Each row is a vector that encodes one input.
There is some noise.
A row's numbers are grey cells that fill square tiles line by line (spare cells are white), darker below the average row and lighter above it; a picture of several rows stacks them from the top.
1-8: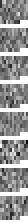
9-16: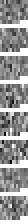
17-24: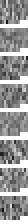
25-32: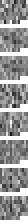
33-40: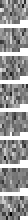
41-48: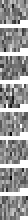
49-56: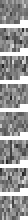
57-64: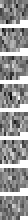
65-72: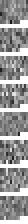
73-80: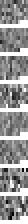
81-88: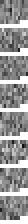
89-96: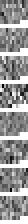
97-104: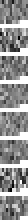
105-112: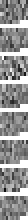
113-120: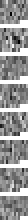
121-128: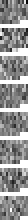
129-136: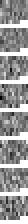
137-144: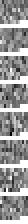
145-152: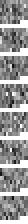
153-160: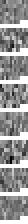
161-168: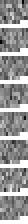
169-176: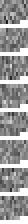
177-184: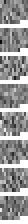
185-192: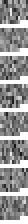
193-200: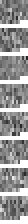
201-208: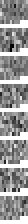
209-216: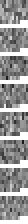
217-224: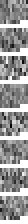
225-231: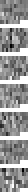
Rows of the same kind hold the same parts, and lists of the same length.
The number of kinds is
2.
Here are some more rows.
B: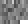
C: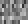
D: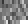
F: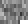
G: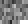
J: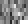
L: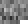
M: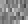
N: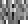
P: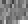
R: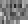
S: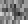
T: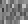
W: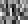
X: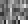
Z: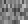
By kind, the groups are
B, C, G, J, L, M, N, W, X
D, F, P, R, S, T, Z

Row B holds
a point on each of two 10-point circles and a true/false value.
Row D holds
a point on a 10-point circle and a true/false value.
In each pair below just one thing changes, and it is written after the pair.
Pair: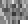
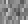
the true/false value
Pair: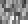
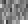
the true/false value
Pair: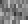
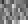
the true/false value
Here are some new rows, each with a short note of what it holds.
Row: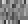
a point on each of two 10-point circles and a true/false value
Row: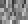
a point on a 10-point circle and a true/false value
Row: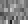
a point on each of two 10-point circles and a true/false value
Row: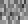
a point on a 10-point circle and a true/false value
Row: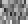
a point on a 10-point circle and a true/false value
